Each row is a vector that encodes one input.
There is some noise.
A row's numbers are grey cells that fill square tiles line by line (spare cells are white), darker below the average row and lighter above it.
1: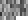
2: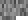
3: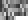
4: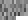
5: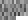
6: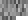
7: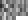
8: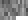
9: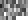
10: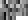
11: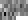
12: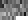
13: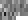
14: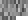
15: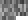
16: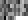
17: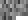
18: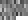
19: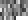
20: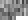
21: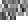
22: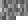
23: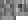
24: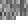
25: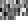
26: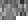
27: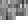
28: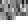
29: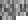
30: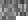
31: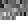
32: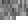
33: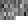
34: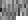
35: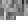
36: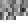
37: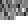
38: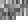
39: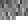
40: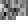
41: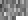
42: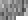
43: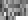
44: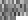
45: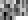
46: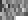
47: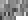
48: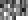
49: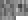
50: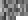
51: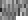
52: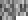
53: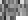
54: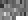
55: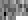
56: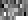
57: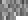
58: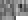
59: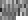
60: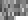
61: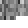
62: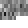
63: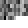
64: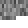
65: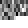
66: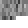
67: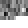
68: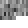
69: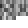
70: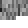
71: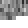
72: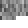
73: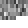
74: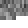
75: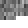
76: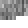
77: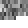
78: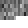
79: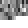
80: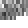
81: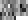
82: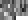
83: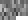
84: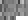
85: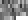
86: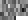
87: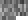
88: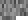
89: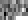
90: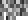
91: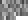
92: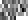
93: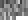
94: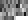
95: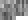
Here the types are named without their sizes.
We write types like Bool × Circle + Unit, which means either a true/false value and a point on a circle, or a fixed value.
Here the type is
Bool × Circle.
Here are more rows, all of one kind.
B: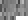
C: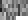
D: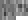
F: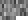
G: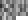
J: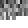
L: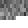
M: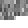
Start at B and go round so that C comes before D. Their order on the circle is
B, M, C, G, D, J, L, F.
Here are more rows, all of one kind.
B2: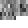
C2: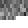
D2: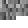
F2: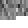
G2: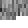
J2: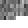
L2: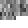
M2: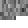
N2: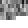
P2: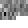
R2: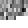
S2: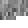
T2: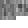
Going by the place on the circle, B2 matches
F2, L2, P2 and T2.
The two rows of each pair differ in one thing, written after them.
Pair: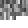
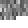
the true/false value
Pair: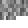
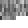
the true/false value
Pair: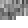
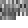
the true/false value
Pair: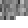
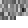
the true/false value
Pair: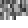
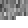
the place on the circle
